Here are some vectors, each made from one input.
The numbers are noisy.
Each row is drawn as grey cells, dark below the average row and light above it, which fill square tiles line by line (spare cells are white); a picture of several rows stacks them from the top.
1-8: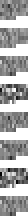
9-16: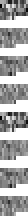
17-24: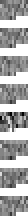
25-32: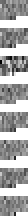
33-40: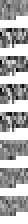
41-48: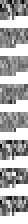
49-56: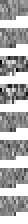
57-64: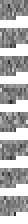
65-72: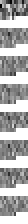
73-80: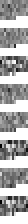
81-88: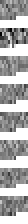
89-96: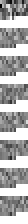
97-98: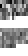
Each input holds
either a point on a 9-point circle and a true/false value, or a point on a 5-point line.
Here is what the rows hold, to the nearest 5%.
About 75% of them hold a point on a 9-point circle and a true/false value. The rest hold a point on a 5-point line.
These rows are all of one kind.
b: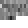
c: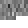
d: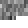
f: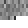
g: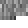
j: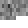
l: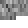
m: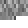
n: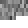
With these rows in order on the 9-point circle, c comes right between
j and n.
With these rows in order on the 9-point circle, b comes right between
d and g.
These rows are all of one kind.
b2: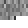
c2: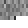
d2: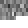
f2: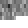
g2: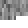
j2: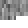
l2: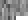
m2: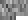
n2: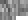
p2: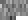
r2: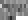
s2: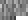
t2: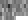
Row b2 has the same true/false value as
c2 and s2.
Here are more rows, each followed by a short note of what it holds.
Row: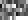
a point on a 5-point line
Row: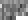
a point on a 9-point circle and a true/false value
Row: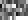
a point on a 5-point line
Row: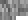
a point on a 9-point circle and a true/false value
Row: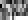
a point on a 5-point line
